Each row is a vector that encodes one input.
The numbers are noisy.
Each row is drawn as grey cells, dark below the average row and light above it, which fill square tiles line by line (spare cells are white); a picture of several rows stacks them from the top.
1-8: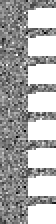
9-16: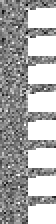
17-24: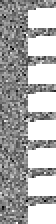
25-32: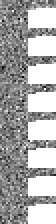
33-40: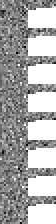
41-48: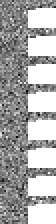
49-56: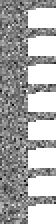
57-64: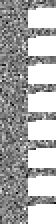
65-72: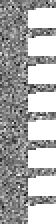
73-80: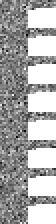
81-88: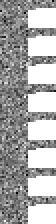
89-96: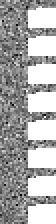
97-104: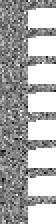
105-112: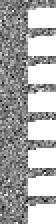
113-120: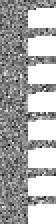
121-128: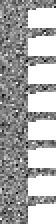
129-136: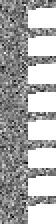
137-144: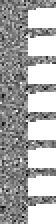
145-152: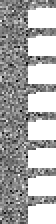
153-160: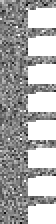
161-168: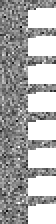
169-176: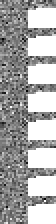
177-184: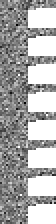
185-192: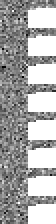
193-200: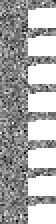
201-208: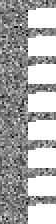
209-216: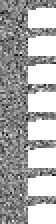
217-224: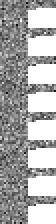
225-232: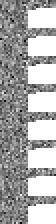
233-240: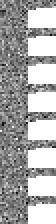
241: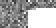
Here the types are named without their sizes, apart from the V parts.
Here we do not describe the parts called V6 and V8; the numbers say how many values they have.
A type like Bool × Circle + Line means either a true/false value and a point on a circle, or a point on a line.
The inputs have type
Bool × Circle + Label × V6 + Tree + V8.
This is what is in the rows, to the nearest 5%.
About 25% of them hold a point on a circle and a true/false value. About 25% of them hold a label and a value of V6. About 25% of them hold a node of a tree. The rest hold a value of V8.
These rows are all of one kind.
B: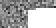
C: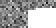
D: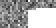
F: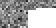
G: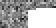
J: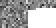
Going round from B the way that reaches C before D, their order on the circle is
B, G, F, C, D, J.
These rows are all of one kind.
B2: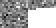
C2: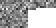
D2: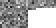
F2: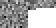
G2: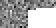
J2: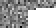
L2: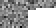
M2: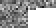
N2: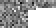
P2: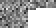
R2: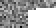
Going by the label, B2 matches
M2, N2 and R2.
